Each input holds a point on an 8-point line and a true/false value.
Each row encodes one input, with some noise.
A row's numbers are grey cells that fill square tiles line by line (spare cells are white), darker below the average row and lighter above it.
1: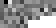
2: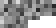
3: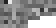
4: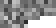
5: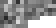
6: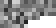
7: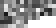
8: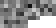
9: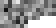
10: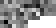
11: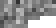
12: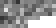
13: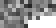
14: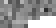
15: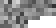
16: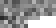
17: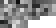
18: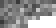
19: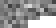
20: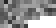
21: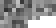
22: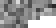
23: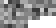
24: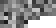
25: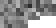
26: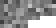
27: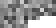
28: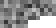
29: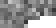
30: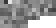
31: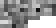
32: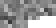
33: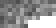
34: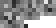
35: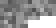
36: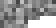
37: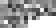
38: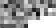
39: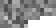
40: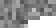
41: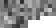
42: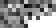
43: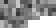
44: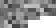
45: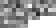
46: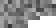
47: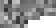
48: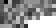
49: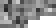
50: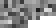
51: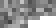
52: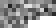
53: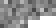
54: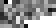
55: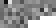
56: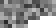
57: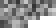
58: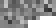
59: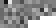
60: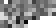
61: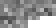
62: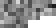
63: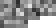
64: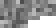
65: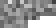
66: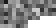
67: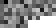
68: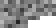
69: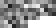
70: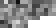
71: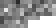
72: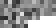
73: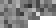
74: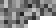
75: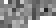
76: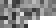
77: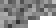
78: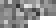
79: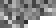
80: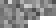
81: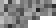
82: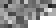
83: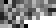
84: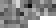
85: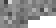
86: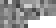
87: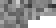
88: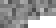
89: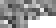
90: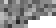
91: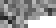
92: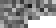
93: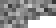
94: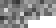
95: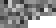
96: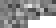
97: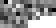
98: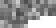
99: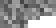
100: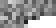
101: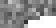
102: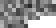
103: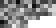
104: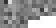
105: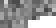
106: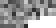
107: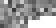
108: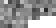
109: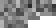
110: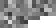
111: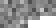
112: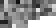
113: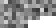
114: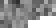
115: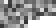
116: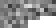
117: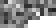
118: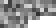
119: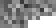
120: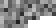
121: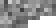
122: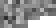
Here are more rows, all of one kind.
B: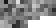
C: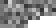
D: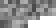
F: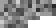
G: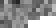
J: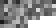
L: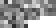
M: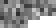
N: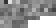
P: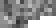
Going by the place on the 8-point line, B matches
J and P.
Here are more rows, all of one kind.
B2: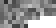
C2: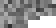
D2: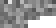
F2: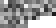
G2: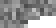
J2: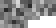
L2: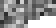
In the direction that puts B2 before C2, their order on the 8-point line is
B2, D2, L2, G2, J2, C2, F2.
